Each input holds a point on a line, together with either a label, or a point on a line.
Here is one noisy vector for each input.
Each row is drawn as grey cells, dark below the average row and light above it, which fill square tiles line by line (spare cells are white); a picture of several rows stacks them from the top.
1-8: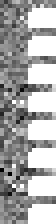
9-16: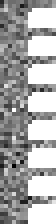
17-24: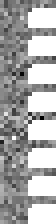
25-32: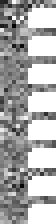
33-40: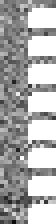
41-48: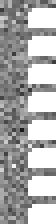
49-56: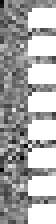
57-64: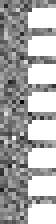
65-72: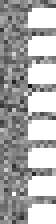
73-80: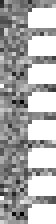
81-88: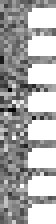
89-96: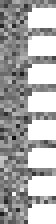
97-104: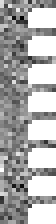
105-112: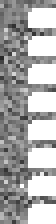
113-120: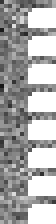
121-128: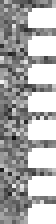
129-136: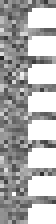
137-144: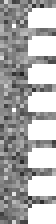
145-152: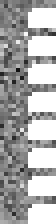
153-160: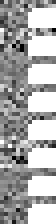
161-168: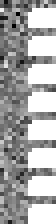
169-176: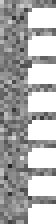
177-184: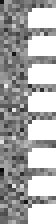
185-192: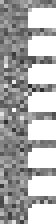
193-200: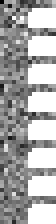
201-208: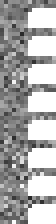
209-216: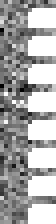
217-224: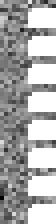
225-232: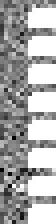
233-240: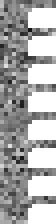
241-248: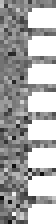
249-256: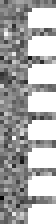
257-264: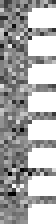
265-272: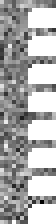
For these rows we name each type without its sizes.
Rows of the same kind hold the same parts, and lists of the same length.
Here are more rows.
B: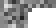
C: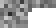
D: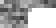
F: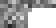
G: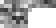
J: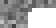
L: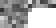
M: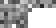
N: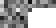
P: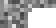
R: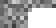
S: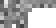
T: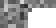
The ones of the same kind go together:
B, M, P, S, T
C, D, F, G, J, L, N, R

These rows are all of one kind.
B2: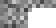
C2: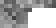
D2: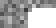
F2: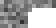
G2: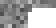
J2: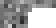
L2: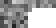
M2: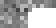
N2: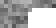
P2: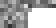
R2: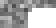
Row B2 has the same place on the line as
D2, M2 and R2.
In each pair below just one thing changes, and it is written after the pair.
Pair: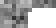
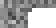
the place on the line
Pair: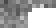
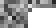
the place on the line
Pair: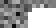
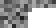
the label
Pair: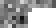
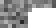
the label
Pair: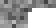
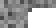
the place on the line
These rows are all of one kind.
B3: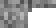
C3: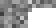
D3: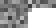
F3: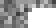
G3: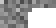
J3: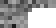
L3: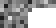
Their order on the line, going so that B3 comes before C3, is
L3, B3, G3, J3, D3, C3, F3.
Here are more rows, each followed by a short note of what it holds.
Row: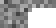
a label and a point on a line
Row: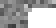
a label and a point on a line
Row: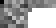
a point on each of two lines
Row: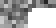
a label and a point on a line
